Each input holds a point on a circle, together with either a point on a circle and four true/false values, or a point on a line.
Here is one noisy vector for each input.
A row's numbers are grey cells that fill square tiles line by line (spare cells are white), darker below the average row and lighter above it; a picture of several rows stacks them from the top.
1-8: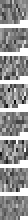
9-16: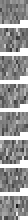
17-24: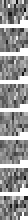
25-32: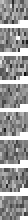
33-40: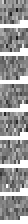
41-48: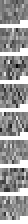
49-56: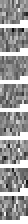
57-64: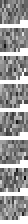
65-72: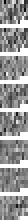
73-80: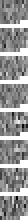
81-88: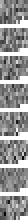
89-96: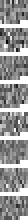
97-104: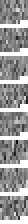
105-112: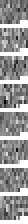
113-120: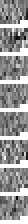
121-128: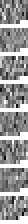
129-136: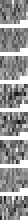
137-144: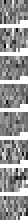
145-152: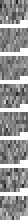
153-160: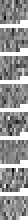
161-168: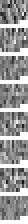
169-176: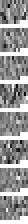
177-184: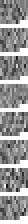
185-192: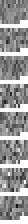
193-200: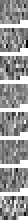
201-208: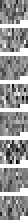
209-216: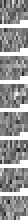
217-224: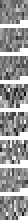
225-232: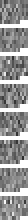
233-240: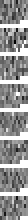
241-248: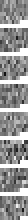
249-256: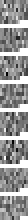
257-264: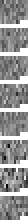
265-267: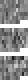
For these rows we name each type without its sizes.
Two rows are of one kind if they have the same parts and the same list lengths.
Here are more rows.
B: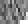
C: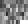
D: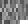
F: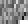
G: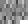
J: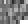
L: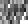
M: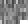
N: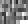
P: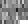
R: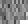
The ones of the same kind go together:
B, C, F, G, J, M, R
D, L, N, P

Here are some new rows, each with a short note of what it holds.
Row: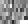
a point on a circle and a point on a line
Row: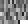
a point on each of two circles and four true/false values
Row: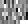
a point on a circle and a point on a line
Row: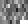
a point on a circle and a point on a line
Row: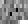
a point on a circle and a point on a line
